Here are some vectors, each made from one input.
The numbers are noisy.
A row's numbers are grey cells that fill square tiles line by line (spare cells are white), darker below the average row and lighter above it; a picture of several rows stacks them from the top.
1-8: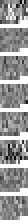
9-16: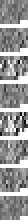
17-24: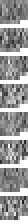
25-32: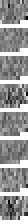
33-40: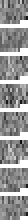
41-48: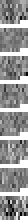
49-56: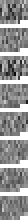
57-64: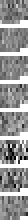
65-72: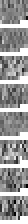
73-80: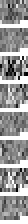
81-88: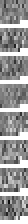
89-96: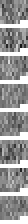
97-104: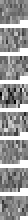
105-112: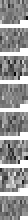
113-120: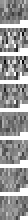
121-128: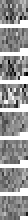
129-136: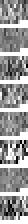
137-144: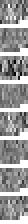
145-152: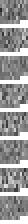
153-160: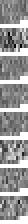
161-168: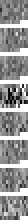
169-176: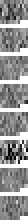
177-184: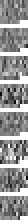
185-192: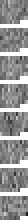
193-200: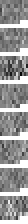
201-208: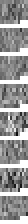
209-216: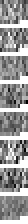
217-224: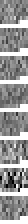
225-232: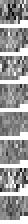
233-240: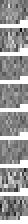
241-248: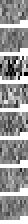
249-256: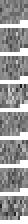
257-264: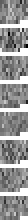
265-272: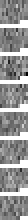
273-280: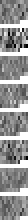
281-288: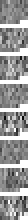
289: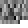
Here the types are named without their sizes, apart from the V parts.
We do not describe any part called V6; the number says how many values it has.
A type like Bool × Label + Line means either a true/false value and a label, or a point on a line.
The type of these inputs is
Bool × Bool × Bool + Line × (Line + V6) + Tree.
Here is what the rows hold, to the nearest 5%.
About 50% of them hold a point on a line, together with either a point on a line, or a value of V6. About 20% of them hold a node of a tree. The rest hold three true/false values.
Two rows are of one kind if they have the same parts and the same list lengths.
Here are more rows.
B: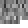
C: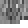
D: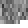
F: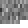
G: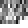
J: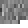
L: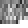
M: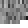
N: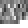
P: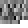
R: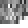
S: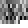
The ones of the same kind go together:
B, C, M
D, N, S
F, G, J, R
L, P

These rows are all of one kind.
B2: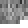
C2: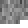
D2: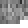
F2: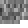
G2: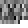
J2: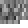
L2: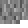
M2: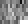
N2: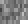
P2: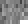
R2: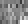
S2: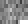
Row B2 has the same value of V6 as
D2, J2, N2 and R2.
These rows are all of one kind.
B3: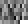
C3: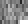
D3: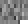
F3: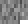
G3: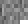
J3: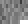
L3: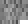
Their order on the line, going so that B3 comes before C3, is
B3, D3, F3, G3, J3, C3, L3.
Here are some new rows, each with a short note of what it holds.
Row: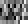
a point on a line and a value of V6
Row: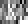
a point on a line and a value of V6
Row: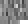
three true/false values
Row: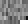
three true/false values
